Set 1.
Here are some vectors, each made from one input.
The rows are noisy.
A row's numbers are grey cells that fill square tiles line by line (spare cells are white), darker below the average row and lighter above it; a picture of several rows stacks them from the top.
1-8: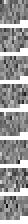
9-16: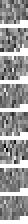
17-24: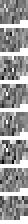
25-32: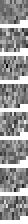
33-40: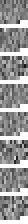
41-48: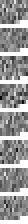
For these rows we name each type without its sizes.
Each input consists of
a point on a circle.
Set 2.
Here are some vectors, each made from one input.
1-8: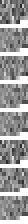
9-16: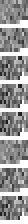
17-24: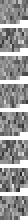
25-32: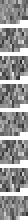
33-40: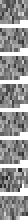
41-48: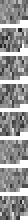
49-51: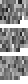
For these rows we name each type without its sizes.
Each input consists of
a point on a line.
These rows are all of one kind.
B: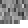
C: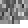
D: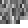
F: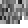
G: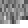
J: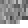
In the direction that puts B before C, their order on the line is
D, B, J, G, C, F.
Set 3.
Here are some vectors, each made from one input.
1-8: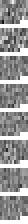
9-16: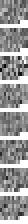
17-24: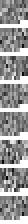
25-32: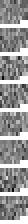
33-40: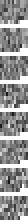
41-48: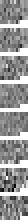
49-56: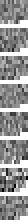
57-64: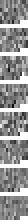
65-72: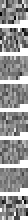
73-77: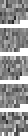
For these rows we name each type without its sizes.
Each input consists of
a point on a line.
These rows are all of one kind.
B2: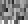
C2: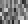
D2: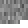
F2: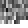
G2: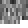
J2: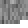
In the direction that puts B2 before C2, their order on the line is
B2, F2, J2, D2, G2, C2.
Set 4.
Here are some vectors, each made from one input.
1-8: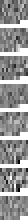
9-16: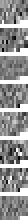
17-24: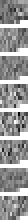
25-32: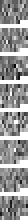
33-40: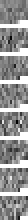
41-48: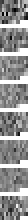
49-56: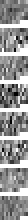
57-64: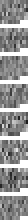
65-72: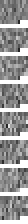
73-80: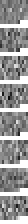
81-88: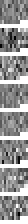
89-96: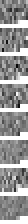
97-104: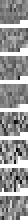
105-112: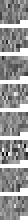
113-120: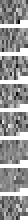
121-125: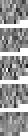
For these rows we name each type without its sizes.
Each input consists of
a point on a line.
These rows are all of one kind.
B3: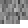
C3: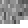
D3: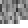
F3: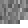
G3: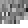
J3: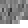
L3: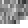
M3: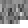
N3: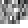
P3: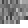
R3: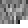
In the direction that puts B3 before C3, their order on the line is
D3, P3, B3, J3, M3, N3, L3, C3, G3, F3, R3.
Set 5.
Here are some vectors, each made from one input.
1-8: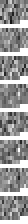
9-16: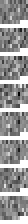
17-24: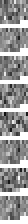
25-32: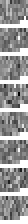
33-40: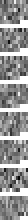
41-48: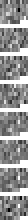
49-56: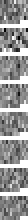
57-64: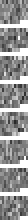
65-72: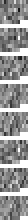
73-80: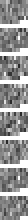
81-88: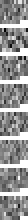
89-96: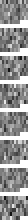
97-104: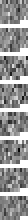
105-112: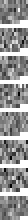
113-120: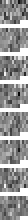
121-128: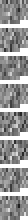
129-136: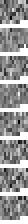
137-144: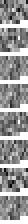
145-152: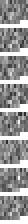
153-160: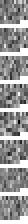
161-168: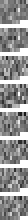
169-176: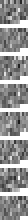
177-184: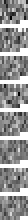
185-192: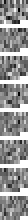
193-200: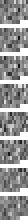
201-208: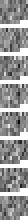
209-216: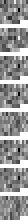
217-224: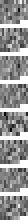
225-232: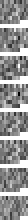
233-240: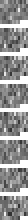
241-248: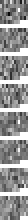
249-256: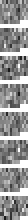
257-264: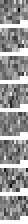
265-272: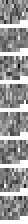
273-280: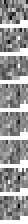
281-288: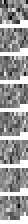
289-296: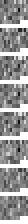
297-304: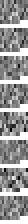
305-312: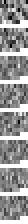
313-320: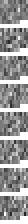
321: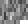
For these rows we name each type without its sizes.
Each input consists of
a point on a line.
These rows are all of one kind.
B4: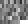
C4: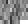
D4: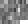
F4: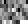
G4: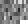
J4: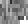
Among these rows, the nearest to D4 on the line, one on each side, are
B4 and J4.
